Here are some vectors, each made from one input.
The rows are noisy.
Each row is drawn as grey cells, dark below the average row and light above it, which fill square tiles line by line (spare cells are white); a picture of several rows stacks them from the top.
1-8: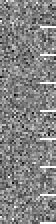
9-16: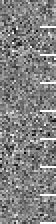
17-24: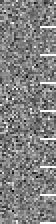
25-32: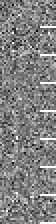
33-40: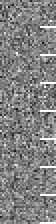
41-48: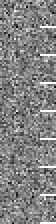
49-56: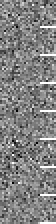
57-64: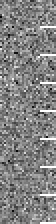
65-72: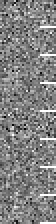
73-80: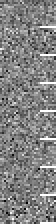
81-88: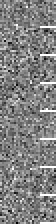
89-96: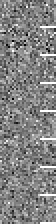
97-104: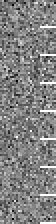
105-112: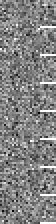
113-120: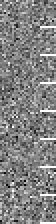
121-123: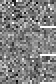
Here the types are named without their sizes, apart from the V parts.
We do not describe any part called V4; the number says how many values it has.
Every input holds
a true/false value, together with a list of items, each either a point on a circle, or a value of V4.
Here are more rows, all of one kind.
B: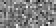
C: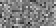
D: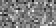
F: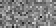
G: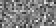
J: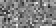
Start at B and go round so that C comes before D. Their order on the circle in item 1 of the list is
B, J, C, F, D, G.
